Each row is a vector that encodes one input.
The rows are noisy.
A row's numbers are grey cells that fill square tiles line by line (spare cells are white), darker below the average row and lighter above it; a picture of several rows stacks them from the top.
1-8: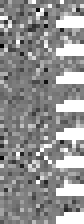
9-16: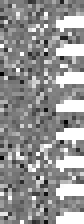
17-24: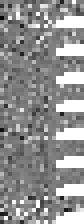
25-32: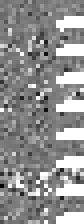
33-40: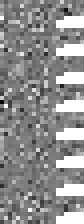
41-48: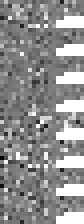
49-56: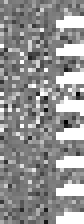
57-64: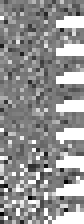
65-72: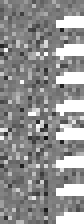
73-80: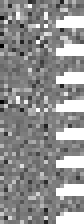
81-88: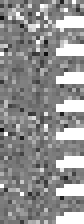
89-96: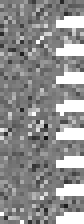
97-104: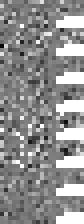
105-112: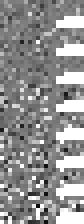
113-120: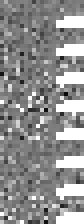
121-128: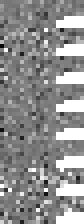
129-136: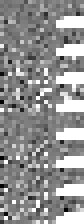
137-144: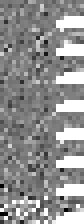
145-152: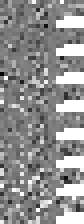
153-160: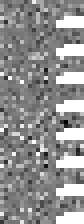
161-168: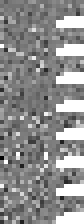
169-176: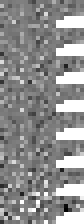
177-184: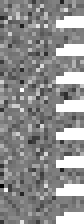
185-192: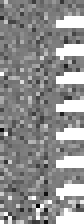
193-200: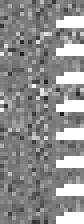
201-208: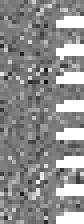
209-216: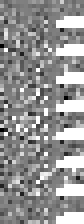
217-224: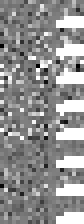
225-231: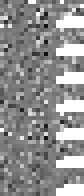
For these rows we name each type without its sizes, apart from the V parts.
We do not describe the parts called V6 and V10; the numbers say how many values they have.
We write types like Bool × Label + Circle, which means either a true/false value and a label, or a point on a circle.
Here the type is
Bool × (Line + V6) × V10.
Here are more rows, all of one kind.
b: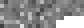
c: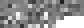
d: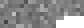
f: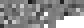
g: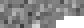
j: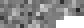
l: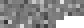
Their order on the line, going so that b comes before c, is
b, l, j, g, d, c, f.
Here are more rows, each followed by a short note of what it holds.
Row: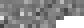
a point on a line, a true/false value and a value of V10
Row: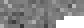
a true/false value, a value of V6 and a value of V10
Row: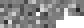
a point on a line, a true/false value and a value of V10
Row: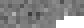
a point on a line, a true/false value and a value of V10
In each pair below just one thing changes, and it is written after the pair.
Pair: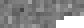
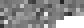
the true/false value
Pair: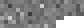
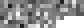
the value of V10
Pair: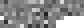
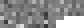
the true/false value
